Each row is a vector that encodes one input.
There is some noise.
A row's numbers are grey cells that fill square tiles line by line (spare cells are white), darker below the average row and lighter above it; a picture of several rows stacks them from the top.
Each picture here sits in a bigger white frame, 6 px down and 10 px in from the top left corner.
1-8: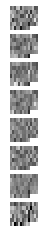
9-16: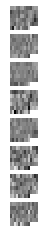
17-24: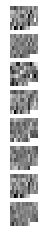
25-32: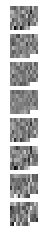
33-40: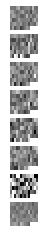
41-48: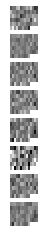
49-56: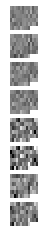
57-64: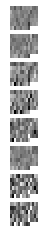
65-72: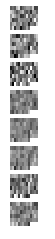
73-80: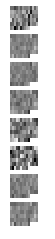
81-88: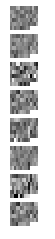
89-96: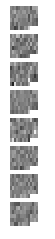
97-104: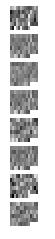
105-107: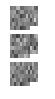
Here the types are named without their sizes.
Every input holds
a point on a circle and a true/false value.
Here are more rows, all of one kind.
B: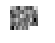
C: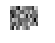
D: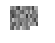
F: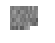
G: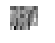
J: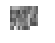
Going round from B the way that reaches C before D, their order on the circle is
B, C, D, G, F, J.
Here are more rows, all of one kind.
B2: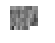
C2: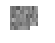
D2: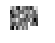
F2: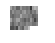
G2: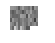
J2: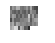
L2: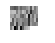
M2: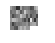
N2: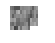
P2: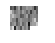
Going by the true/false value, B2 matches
D2, F2 and L2.
